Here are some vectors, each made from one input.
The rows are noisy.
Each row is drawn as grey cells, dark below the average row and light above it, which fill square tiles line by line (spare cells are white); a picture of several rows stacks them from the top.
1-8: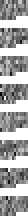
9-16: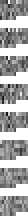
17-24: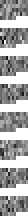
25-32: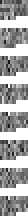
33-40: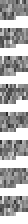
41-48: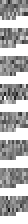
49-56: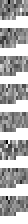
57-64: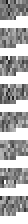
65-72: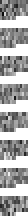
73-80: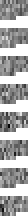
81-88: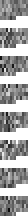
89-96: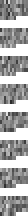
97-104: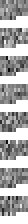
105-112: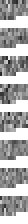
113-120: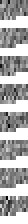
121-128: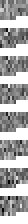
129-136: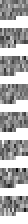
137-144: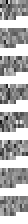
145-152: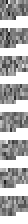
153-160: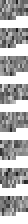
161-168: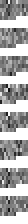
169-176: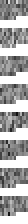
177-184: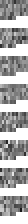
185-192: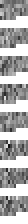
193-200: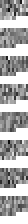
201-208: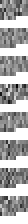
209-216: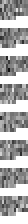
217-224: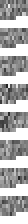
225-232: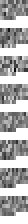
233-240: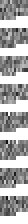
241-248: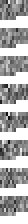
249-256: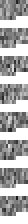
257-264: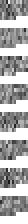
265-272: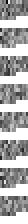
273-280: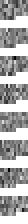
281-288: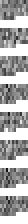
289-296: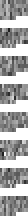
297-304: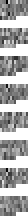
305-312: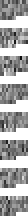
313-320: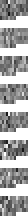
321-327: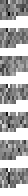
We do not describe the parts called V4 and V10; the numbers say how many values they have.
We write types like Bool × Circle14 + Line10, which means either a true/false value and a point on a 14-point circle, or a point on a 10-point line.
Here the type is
Bool × Bool × Bool × Line6 × V4 + Tree7 + V10.
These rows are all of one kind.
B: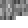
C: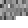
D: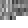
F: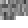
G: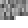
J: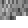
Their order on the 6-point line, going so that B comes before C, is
B, F, G, D, J, C.
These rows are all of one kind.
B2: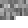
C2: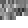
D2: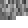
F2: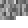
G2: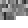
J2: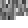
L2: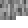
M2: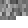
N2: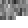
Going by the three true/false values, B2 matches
L2 and N2.
